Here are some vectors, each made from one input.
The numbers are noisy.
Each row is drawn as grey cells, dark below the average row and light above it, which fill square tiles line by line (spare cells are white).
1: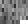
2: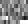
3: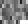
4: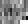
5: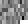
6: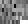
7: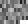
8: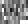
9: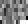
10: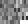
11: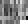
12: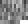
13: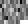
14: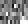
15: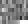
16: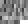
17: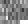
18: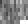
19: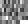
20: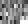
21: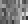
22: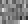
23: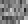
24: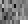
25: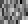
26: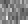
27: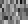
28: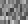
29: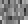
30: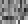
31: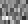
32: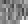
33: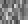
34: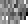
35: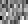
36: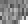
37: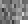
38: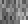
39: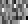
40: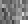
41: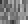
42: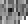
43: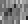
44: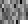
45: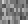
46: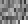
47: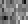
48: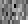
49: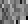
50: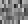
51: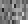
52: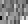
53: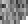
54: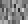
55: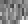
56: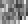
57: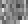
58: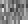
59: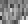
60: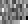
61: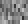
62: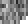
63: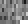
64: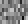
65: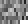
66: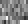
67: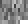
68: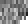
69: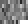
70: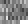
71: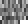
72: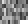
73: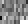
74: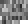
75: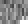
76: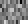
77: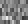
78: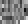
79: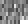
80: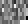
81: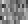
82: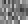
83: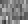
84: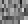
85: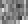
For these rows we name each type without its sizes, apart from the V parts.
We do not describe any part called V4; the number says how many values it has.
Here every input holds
either a point on a circle and a true/false value, or a point on a line and a value of V4.
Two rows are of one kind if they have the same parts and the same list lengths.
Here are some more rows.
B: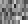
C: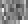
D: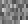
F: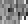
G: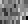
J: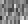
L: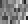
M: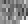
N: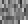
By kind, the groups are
B, G, L, N
C, D, F, J, M

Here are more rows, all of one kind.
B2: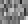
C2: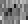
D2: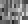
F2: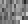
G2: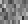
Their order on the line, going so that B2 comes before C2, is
G2, F2, D2, B2, C2.
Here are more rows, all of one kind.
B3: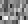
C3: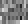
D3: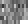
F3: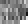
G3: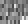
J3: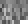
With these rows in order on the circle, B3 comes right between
F3 and G3.
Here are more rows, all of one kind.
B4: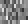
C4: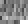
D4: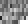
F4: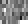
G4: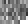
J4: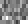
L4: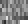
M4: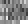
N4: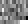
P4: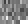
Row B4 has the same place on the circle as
G4, J4, M4 and P4.
